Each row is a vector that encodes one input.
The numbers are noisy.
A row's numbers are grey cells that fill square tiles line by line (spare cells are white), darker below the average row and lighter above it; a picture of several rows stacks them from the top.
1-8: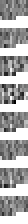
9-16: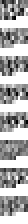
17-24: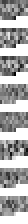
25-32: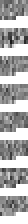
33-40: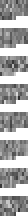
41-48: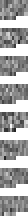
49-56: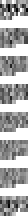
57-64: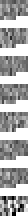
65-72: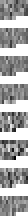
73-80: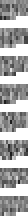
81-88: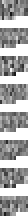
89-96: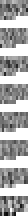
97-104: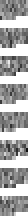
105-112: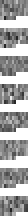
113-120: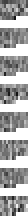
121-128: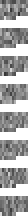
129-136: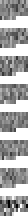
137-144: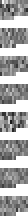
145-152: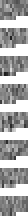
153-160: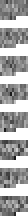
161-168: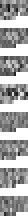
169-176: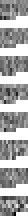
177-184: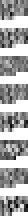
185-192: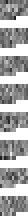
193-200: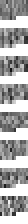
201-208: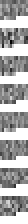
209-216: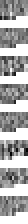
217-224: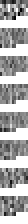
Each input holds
a true/false value, together with either a point on a 9-point line, or a point on a 10-point line.
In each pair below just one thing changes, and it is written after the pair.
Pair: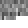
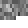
the place on the 9-point line
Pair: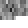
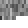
the place on the 9-point line
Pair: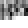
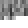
the place on the 9-point line
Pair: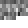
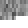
the true/false value
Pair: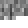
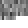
the place on the 9-point line
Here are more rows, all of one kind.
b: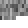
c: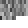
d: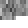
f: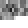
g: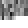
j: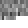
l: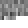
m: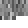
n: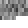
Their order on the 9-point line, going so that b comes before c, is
b, m, n, c, f, d, l, j, g.
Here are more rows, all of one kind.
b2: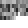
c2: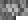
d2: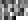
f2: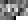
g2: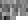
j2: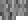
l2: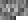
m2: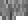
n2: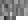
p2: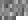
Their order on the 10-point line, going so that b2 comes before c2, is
b2, g2, c2, j2, n2, m2, d2, l2, p2, f2.
